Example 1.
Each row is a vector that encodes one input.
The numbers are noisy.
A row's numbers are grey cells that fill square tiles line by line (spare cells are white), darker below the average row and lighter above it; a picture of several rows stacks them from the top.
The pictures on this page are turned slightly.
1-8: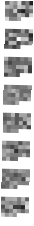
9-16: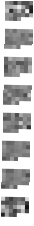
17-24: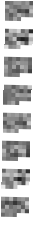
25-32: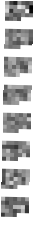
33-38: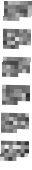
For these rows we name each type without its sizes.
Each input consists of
a point on a line.
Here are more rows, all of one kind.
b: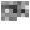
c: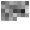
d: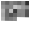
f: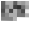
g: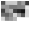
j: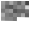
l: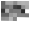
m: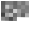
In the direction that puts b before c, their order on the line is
b, j, d, c, l, g, f, m.
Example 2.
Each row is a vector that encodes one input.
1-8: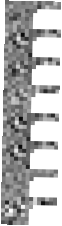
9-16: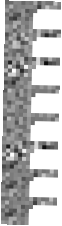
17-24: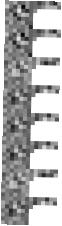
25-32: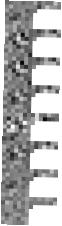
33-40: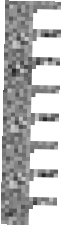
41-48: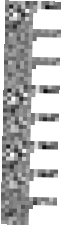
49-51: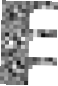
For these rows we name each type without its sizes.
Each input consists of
a point on a line.
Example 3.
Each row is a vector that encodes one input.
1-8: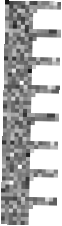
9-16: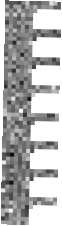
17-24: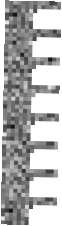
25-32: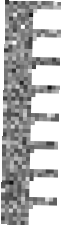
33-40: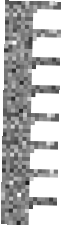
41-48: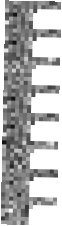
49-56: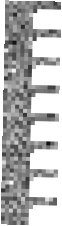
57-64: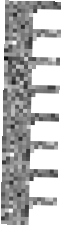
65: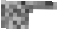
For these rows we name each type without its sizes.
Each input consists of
three true/false values.
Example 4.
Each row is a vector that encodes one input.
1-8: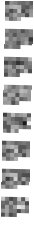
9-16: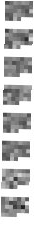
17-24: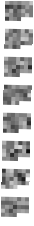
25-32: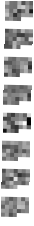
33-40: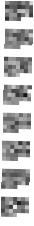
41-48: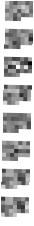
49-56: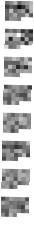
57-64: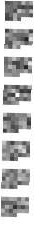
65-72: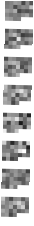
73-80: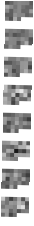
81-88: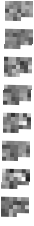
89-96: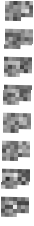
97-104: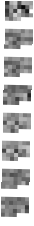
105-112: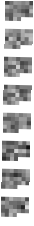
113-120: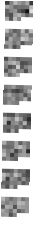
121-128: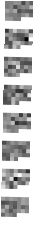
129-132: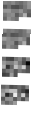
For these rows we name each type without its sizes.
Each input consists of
a point on a line.
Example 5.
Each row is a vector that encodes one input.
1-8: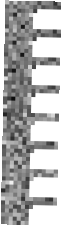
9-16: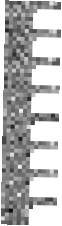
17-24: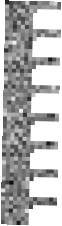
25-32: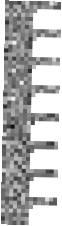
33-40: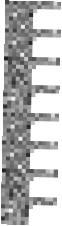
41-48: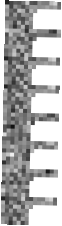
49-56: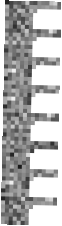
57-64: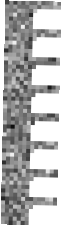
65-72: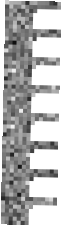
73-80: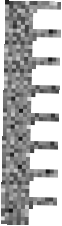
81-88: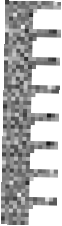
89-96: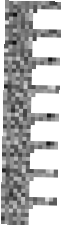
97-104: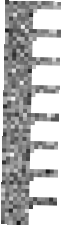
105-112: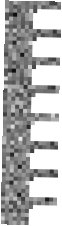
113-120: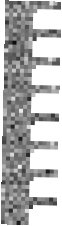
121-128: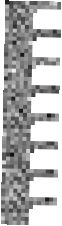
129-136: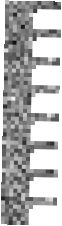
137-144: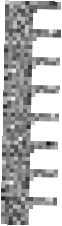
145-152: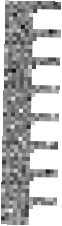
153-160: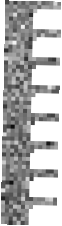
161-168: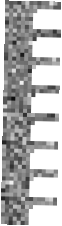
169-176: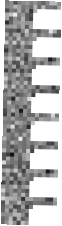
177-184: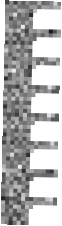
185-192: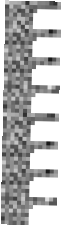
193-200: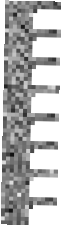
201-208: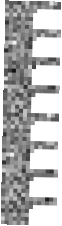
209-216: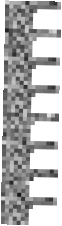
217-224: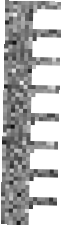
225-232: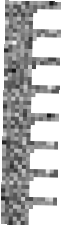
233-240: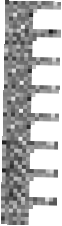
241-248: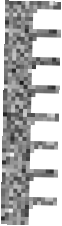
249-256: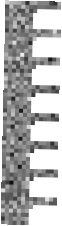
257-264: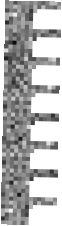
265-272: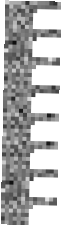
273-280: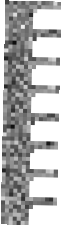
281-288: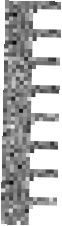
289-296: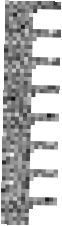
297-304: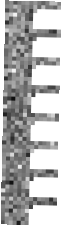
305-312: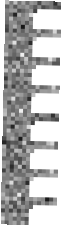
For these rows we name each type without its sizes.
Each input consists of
three true/false values.
